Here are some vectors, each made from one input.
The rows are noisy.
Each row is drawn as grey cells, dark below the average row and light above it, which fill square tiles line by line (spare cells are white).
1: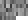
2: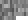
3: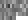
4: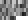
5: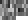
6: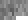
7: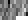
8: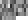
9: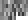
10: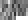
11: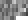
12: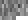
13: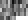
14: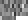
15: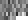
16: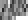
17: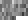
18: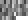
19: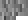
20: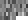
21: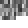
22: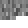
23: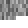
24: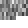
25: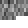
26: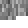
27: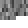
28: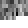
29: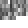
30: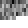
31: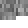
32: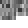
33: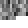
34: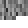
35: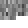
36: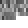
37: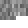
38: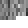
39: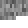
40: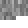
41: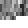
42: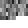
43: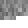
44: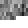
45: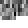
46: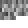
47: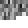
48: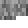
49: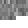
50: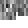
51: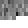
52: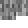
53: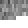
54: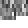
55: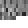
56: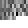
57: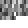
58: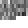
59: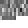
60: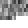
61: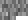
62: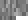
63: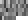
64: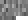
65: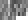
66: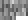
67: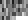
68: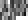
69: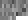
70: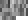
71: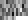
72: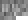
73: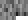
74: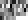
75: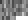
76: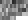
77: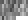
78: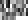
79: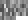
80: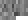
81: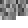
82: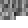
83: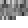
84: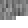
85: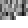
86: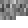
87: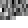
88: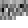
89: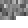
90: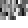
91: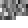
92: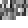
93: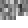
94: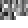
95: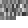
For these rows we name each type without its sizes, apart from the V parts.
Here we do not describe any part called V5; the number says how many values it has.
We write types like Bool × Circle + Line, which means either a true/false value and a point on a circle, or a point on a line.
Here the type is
Bool × (Line + V5).
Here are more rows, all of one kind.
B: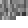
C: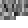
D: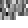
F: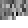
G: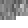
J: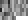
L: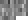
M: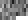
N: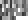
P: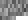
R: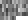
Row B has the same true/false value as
C, D, G and R.
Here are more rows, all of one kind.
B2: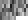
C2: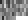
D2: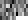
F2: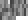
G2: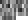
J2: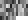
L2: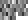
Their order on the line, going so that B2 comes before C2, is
L2, F2, G2, B2, C2, J2, D2.
